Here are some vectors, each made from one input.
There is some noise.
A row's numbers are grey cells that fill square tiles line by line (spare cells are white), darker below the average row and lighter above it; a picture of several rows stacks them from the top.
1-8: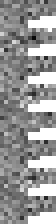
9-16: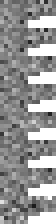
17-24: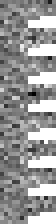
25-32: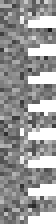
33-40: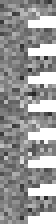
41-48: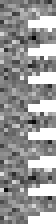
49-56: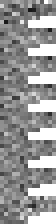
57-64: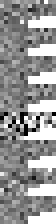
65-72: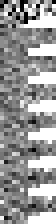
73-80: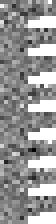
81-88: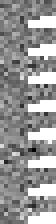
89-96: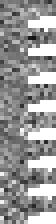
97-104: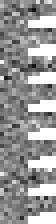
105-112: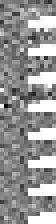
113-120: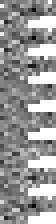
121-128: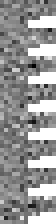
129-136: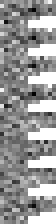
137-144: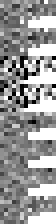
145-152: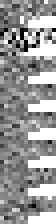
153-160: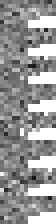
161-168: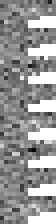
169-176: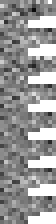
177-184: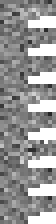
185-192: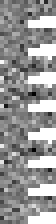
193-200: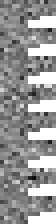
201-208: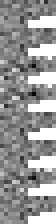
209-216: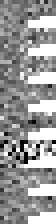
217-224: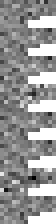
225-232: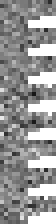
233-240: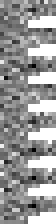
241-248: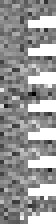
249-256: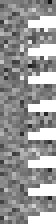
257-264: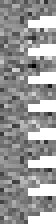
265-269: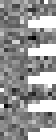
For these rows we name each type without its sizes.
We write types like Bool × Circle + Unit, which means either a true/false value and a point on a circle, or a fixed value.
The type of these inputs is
List(Line).
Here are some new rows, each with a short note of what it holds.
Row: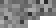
a list of one item
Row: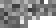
a list of two items
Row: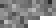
a list of one item
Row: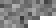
a list of one item
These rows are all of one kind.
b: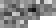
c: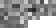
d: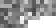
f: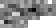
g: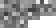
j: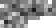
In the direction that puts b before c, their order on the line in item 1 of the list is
j, f, b, g, c, d.
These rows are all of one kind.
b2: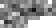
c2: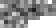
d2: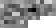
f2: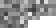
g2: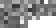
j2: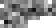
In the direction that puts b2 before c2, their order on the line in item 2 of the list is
g2, j2, d2, b2, f2, c2.
